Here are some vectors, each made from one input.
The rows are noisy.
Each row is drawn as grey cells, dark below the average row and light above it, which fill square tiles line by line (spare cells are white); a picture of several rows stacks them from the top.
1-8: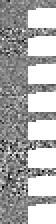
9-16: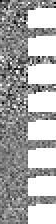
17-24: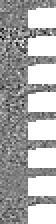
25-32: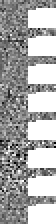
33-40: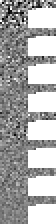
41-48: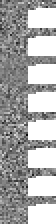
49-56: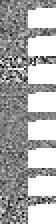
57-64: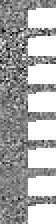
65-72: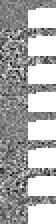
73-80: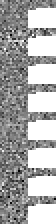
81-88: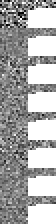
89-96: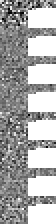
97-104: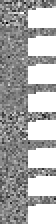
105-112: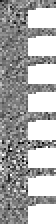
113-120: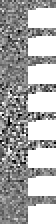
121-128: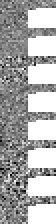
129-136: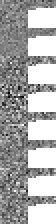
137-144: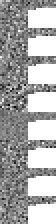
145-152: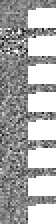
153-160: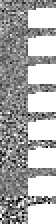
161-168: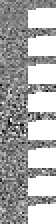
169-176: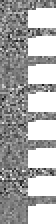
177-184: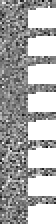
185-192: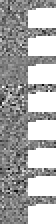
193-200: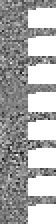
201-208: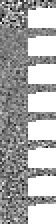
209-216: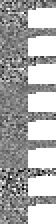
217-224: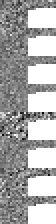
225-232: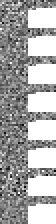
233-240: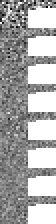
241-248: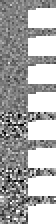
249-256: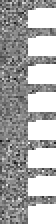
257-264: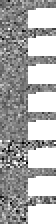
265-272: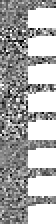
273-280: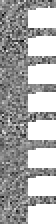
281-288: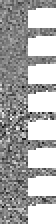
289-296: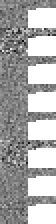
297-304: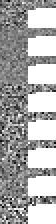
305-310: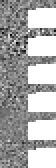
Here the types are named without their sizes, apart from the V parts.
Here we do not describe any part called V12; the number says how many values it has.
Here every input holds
a node of each of two trees, together with either a node of a tree, or a value of V12.
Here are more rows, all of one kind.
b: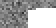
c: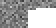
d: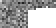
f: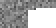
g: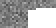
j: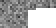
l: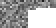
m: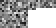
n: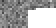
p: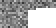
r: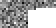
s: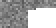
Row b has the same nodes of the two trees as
c, l, p and s.
